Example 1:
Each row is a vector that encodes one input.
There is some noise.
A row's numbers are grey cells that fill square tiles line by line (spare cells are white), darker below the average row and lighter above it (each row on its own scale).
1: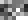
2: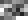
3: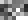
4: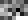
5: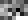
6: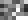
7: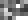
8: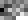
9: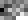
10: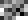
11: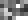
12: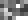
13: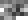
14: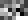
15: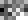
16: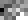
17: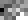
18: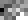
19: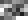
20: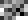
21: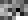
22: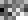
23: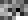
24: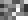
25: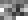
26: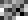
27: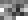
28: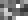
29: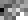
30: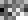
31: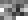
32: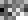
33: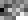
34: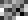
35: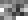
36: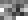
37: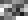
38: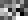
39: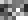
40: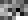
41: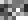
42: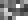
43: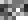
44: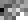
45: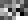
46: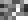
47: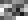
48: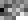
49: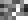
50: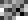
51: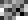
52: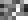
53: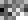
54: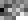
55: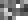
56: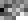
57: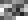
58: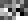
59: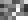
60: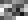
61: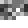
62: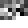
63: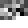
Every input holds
a point on an 11-point line.
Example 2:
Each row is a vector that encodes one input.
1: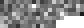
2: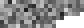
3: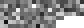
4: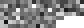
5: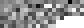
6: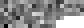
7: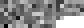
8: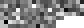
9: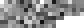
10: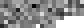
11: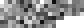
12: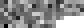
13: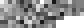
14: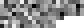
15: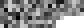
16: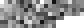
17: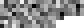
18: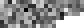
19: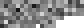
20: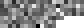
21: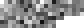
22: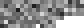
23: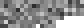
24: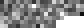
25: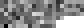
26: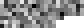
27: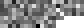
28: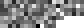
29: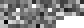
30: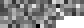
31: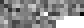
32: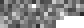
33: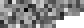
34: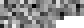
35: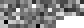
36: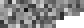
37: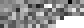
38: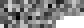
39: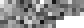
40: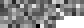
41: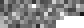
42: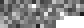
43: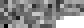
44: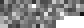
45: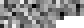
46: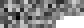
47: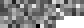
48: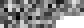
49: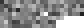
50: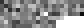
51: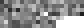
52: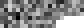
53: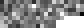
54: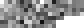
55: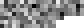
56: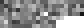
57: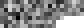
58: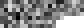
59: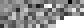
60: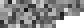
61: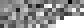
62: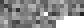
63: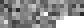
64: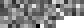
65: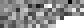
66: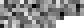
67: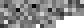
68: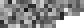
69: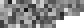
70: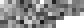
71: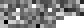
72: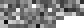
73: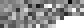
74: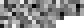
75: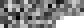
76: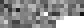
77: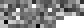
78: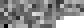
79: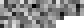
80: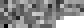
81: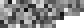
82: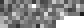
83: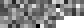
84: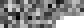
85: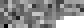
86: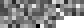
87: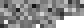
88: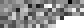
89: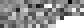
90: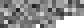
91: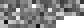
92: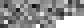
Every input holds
a node of an 11-node tree.
